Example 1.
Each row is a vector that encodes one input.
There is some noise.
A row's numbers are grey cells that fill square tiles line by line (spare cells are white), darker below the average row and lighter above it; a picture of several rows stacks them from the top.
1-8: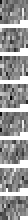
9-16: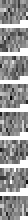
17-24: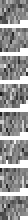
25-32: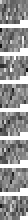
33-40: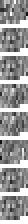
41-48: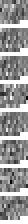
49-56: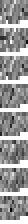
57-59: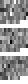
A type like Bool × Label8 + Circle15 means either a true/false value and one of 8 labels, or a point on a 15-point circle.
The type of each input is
Bool × Line6.
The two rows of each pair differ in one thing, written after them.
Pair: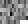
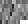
the true/false value
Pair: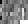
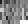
the true/false value
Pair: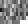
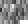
the true/false value
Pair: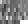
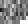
the place on the 6-point line
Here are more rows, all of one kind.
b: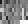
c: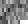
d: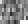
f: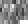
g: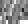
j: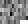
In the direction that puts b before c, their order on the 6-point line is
g, f, d, j, b, c.
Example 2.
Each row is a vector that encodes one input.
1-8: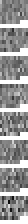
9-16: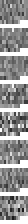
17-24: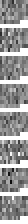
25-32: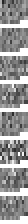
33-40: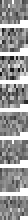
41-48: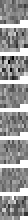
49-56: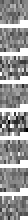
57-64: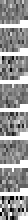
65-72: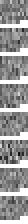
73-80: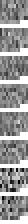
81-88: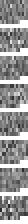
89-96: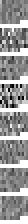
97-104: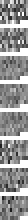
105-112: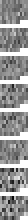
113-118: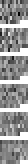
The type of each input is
Bool × Bool × Bool + Tree13.
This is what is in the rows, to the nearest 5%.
About 50% of them hold a node of a 13-node tree. The rest hold three true/false values.
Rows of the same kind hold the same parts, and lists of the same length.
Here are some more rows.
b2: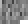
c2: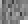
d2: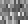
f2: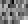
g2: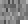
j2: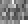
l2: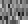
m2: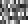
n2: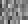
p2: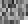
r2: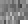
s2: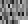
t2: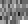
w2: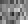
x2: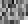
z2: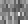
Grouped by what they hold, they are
b2, c2, d2, f2, g2, m2, p2, r2, x2, z2
j2, l2, n2, s2, t2, w2

